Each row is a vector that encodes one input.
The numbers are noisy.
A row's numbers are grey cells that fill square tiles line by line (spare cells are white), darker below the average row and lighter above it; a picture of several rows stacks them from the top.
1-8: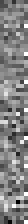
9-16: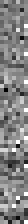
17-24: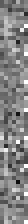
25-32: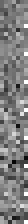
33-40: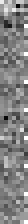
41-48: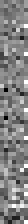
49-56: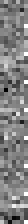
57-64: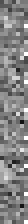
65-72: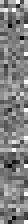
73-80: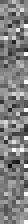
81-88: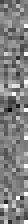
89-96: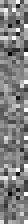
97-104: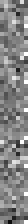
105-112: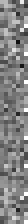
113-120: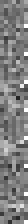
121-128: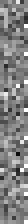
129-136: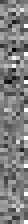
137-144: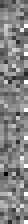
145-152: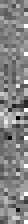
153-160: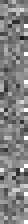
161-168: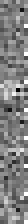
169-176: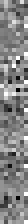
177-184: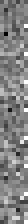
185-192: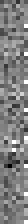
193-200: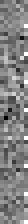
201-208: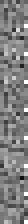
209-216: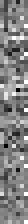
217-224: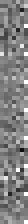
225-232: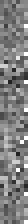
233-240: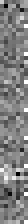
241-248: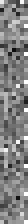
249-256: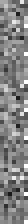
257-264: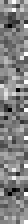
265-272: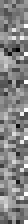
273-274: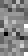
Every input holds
a point on a 4-point line, together with either a point on an 11-point circle and a true/false value, or a fixed value.
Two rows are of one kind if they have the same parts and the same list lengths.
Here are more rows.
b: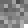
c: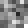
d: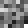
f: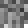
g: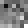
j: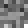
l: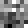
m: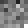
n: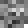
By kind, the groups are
b, d, f, g, j, l, m, n
c

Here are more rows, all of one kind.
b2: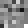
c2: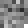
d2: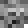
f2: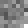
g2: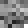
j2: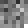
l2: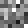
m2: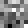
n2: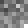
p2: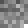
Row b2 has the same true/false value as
c2 and l2.
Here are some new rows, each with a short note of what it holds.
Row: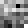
a point on a 4-point line
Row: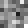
a point on a 4-point line
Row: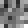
a point on an 11-point circle, a point on a 4-point line and a true/false value
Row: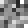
a point on a 4-point line
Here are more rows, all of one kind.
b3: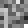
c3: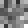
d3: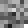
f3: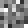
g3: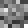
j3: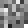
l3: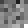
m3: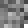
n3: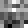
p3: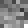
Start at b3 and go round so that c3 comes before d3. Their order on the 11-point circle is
b3, p3, l3, g3, m3, n3, c3, d3, f3, j3.
